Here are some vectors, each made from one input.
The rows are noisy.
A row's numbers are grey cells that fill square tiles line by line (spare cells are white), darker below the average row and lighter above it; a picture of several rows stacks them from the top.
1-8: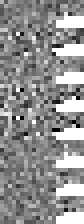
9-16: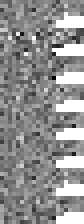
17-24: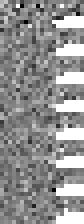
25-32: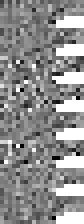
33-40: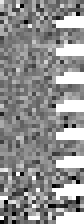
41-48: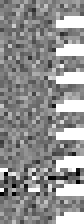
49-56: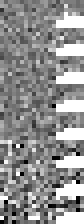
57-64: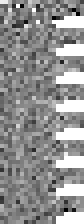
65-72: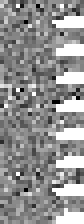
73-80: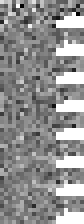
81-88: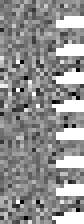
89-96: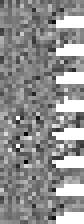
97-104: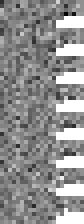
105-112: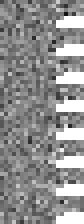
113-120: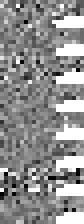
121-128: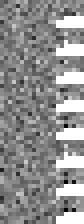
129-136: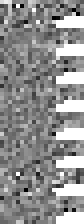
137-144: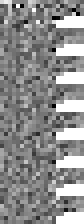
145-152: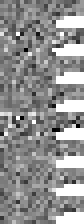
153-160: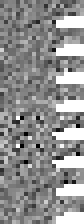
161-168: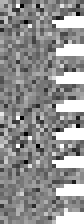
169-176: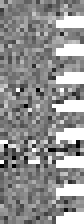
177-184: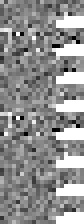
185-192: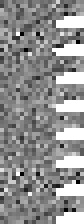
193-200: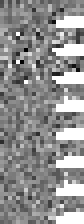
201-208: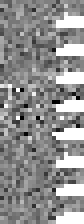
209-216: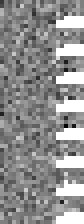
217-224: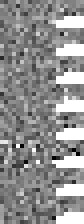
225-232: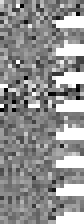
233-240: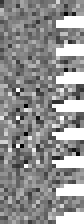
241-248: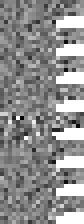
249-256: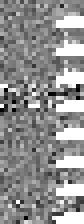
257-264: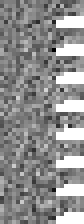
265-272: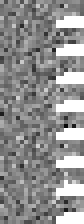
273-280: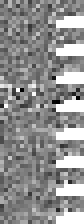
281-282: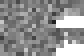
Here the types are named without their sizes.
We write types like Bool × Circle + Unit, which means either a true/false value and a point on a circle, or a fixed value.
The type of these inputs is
Bool × Bool × Bool × Bool × Bool + Circle + Unit.
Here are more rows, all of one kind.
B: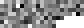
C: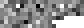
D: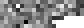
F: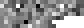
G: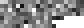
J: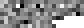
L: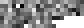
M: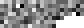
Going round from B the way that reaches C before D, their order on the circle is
B, J, C, F, D, G, L, M.
